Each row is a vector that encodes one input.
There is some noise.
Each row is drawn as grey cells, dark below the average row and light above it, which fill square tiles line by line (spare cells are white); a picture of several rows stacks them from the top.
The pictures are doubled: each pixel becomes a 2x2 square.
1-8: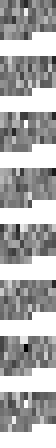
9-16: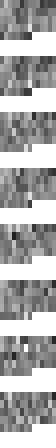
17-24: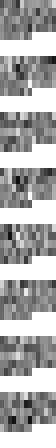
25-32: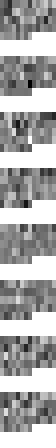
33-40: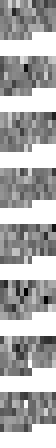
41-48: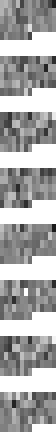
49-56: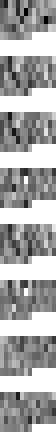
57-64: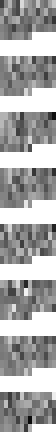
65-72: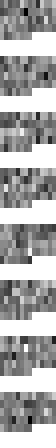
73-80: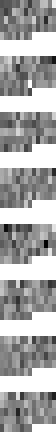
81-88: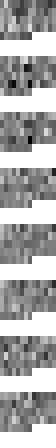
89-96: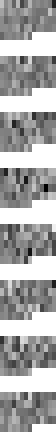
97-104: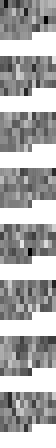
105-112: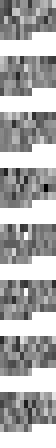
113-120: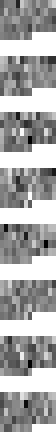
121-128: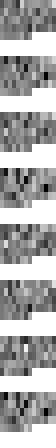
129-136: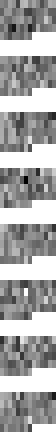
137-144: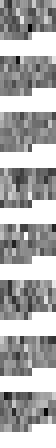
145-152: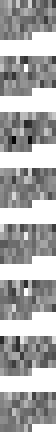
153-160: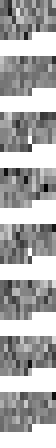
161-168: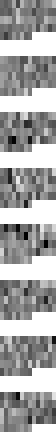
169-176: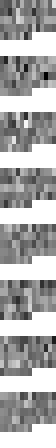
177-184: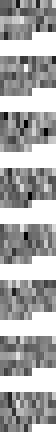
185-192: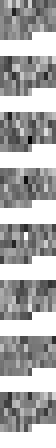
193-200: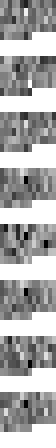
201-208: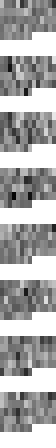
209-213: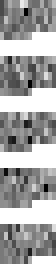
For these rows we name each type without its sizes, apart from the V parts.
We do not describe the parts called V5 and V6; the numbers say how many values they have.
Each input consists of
a node of each of two trees and a value of V5, together with either a node of a tree, or a value of V6.
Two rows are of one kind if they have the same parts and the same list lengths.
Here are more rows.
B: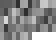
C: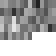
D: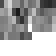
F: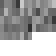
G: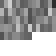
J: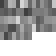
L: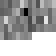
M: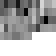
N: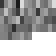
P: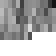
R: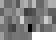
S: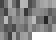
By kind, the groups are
B, F, J, L, M, N, R, S
C, D, G, P

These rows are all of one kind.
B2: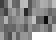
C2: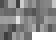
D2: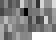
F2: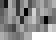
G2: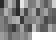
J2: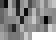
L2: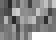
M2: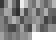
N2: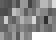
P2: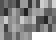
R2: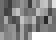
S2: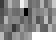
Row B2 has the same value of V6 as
L2, N2, P2 and R2.
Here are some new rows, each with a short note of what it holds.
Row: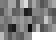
a node of each of two trees, a value of V5 and a value of V6
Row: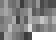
a node of each of three trees and a value of V5
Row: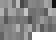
a node of each of three trees and a value of V5
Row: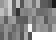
a node of each of three trees and a value of V5
